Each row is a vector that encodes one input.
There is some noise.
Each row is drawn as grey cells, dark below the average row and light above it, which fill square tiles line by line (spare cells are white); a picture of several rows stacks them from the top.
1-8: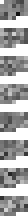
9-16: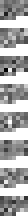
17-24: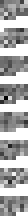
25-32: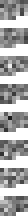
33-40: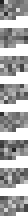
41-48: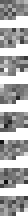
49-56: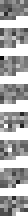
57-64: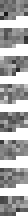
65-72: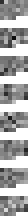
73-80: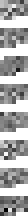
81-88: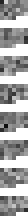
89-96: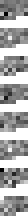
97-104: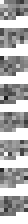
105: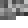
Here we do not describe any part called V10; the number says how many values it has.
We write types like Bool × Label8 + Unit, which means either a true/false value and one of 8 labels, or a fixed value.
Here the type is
(Bool × Bool × Bool × Bool + Circle11) × V10.
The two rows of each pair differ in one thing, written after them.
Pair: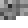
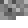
the value of V10
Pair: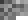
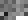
the value of V10
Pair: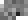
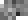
one of the four true/false values
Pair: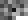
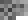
the value of V10
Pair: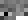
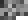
the value of V10
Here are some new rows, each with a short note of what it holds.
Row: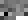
four true/false values and a value of V10
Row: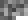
four true/false values and a value of V10
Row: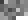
four true/false values and a value of V10
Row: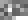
four true/false values and a value of V10
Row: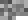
a point on an 11-point circle and a value of V10
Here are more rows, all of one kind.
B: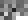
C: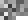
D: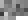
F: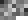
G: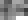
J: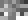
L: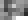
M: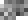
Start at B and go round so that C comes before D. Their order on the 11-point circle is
B, C, J, M, D, L, F, G.
